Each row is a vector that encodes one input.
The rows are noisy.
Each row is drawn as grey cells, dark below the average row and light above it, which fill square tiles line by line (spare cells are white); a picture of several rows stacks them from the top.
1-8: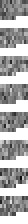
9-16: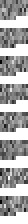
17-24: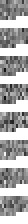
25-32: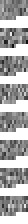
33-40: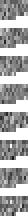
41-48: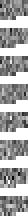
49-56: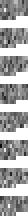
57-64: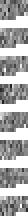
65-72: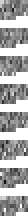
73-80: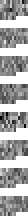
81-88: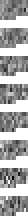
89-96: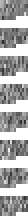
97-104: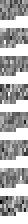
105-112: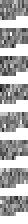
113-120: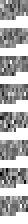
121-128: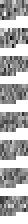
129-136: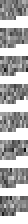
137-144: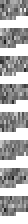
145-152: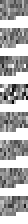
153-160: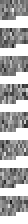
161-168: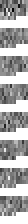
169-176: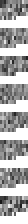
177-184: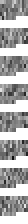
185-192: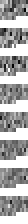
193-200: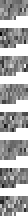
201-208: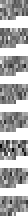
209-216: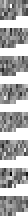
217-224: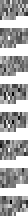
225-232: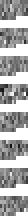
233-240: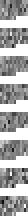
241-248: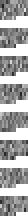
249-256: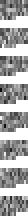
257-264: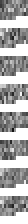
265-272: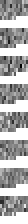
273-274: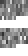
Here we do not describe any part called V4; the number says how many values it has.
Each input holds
a true/false value, together with a list of up to two items, each either a point on a 7-point line, or a value of V4.
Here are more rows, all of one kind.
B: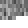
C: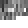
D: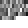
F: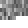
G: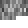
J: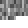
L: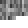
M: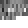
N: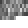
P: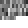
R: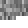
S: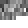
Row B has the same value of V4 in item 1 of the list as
G and S.
